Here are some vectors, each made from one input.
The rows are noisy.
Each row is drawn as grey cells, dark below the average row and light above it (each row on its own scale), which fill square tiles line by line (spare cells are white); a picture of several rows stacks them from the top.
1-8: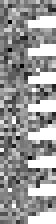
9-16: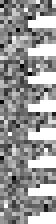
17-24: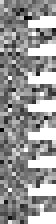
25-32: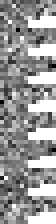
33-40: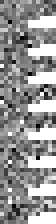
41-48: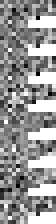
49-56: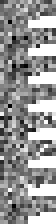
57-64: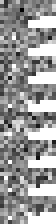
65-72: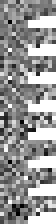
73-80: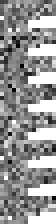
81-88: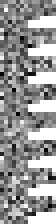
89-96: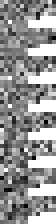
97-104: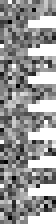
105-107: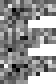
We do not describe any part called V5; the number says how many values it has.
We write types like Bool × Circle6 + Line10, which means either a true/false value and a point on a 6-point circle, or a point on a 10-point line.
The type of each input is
List2(Bool × V5).
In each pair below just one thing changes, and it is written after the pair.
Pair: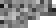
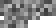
the value of V5 in item 1 of the list
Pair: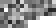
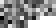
the true/false value in item 1 of the list
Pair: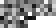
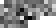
the value of V5 in item 2 of the list
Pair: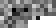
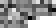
the true/false value in item 1 of the list
